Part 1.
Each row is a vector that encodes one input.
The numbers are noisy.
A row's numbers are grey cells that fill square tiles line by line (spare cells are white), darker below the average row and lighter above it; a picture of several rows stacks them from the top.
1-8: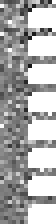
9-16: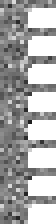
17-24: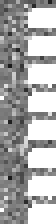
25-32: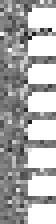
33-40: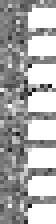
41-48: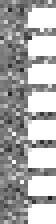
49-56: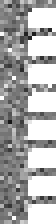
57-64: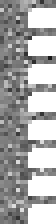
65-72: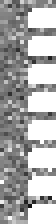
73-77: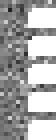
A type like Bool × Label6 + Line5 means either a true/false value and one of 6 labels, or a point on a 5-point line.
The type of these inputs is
Bool × Bool × Bool × Bool + Unit.
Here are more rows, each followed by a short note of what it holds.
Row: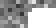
four true/false values
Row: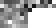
a fixed value
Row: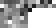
a fixed value
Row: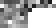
a fixed value
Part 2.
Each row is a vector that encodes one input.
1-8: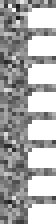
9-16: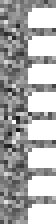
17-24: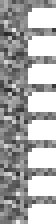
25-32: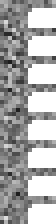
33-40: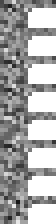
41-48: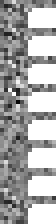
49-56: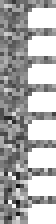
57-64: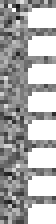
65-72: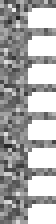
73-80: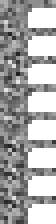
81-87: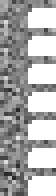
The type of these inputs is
Line8.
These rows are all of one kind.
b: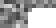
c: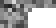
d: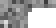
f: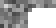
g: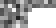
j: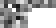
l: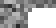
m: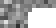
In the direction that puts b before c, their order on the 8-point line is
j, g, b, f, d, m, l, c.
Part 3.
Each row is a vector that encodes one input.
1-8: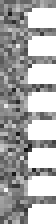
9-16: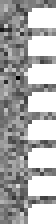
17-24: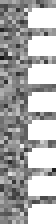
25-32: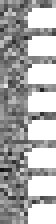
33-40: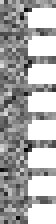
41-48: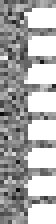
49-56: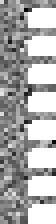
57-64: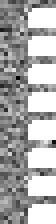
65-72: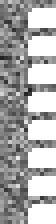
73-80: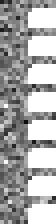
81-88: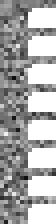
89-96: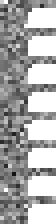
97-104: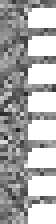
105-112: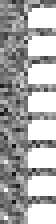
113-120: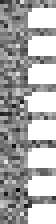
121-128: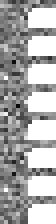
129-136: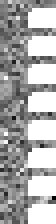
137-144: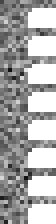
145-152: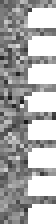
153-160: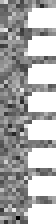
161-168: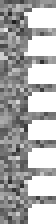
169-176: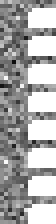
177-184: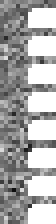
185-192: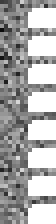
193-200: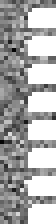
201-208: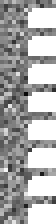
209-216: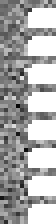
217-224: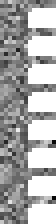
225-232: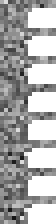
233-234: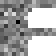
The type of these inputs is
Tree17.
